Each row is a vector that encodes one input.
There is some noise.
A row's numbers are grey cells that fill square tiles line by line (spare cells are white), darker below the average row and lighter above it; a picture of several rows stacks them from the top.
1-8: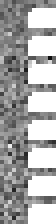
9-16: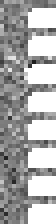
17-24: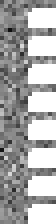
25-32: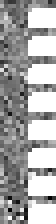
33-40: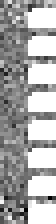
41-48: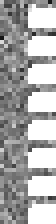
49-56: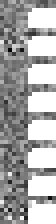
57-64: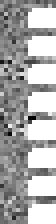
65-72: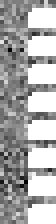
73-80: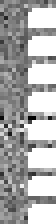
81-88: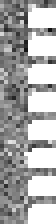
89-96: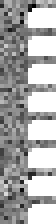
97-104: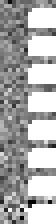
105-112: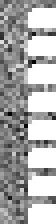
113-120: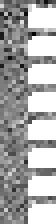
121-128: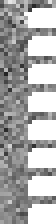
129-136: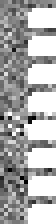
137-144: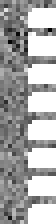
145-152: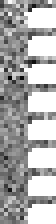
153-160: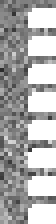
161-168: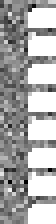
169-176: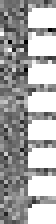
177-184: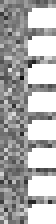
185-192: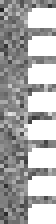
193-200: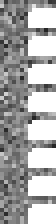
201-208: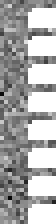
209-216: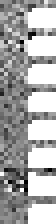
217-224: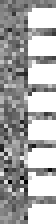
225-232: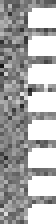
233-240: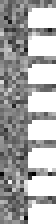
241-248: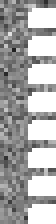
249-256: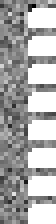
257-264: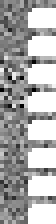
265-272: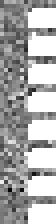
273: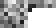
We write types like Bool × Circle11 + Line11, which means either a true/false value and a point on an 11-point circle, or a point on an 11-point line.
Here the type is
((Bool × Bool × Bool × Bool + Unit) × Line11 + Line7) × Label6.
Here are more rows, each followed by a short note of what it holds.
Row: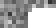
one of 6 labels, a point on an 11-point line and four true/false values
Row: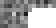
one of 6 labels and a point on a 7-point line
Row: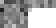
one of 6 labels and a point on an 11-point line
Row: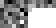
one of 6 labels, a point on an 11-point line and four true/false values
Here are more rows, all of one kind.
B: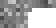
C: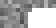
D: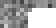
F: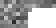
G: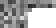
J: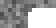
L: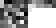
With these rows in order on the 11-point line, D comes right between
J and L.
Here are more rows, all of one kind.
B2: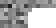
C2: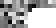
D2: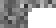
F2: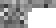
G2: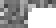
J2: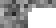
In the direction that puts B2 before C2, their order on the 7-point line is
D2, G2, J2, F2, B2, C2.
